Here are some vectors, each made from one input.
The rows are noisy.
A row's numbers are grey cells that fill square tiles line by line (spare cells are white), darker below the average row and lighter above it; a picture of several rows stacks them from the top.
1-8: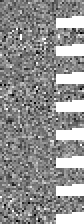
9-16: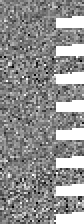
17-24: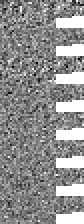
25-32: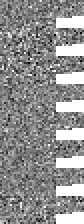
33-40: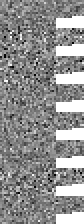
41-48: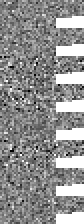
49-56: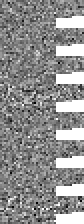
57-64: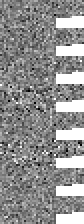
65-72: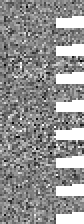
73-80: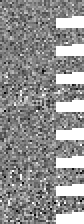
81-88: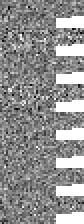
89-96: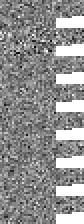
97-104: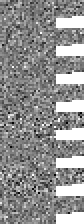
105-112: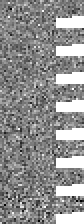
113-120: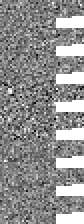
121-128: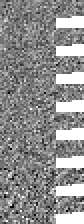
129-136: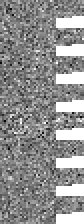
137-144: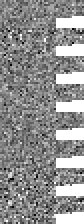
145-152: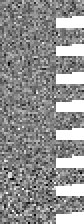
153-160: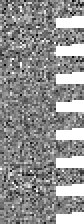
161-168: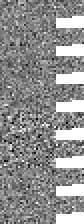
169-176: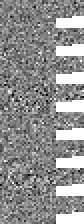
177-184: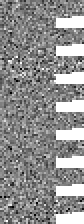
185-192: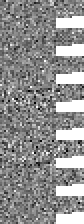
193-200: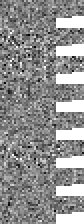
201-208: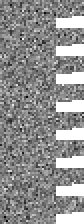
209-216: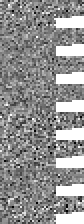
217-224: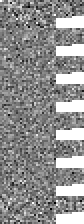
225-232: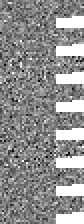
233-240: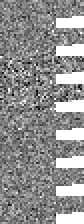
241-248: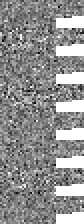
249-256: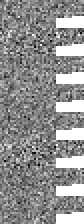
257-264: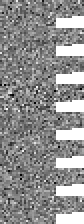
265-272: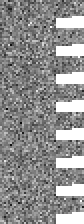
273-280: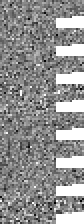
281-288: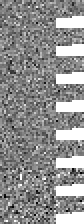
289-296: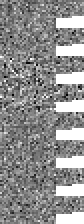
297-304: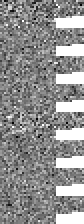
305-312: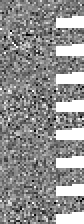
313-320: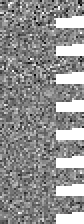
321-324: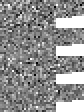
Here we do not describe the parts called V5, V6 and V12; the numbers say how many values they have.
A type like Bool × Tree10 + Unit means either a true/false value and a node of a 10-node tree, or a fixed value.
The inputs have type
Bool × (Circle9 × (Circle9 + V6) + V5) × V12.
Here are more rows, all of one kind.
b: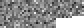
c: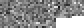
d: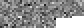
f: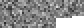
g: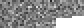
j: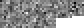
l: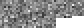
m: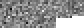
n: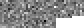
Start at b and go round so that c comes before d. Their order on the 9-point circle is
b, m, g, f, c, n, j, l, d.
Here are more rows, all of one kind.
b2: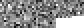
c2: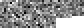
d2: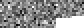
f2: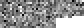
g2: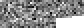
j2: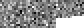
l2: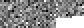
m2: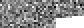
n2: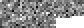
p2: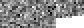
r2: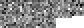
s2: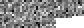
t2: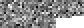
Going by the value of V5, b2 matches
d2, j2, m2 and p2.
